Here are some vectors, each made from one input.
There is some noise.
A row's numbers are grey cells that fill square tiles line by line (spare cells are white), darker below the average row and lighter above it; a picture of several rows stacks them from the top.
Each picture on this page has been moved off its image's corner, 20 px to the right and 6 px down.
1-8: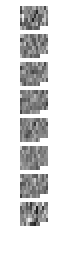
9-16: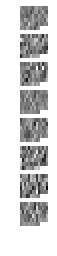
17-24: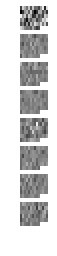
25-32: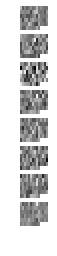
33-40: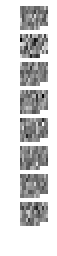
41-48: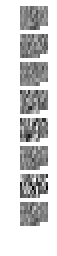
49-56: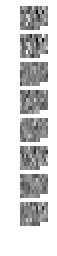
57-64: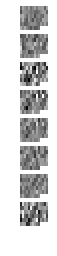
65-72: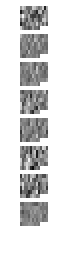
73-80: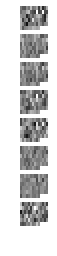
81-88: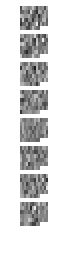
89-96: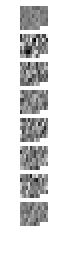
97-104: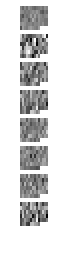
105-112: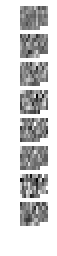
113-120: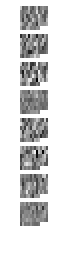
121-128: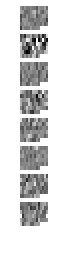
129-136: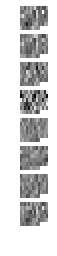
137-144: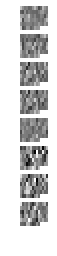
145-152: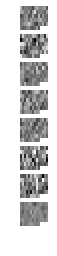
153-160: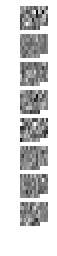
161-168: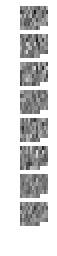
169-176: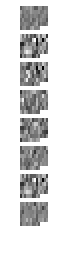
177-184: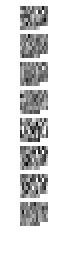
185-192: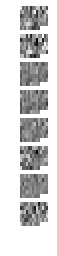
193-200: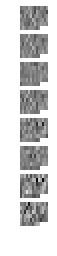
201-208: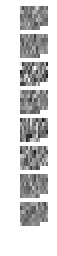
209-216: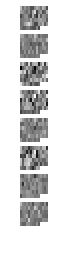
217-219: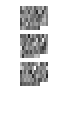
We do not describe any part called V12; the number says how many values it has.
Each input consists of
a true/false value, together with either a node of an 11-node tree, or a value of V12.
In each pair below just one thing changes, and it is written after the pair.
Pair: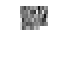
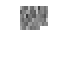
the true/false value
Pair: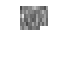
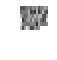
the true/false value
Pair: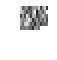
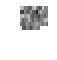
the value of V12
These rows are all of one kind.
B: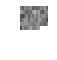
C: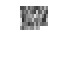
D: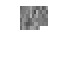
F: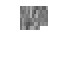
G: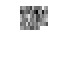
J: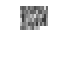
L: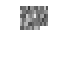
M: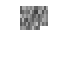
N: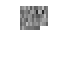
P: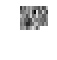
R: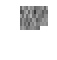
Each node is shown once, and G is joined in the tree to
D.
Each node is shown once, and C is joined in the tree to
N.
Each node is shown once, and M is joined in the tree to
N.
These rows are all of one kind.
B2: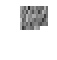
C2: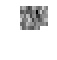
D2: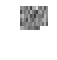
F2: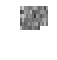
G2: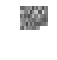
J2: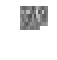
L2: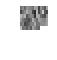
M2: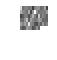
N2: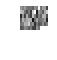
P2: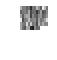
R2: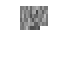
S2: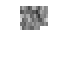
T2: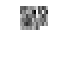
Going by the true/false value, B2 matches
C2, P2 and S2.
